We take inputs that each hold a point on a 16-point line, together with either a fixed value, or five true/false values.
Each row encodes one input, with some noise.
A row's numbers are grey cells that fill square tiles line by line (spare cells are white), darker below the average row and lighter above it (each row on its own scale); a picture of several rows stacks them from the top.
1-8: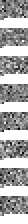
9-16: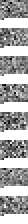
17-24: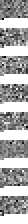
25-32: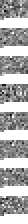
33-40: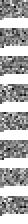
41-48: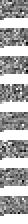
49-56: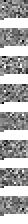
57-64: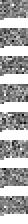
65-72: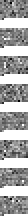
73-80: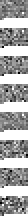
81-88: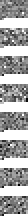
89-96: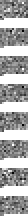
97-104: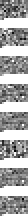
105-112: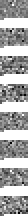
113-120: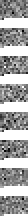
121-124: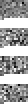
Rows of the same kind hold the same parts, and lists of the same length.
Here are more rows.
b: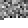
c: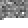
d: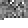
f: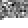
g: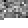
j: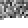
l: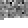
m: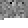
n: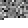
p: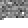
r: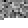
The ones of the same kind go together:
b, d, g, j, l, m, n, r
c, f, p

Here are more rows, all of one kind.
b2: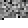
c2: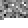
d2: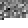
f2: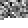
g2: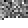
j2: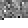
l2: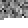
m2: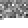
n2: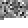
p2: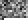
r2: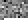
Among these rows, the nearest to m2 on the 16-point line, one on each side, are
l2 and n2.
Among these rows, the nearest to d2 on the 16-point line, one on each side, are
b2 and j2.
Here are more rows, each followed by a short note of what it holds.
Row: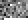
a point on a 16-point line and five true/false values
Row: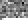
a point on a 16-point line
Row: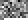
a point on a 16-point line and five true/false values
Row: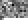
a point on a 16-point line
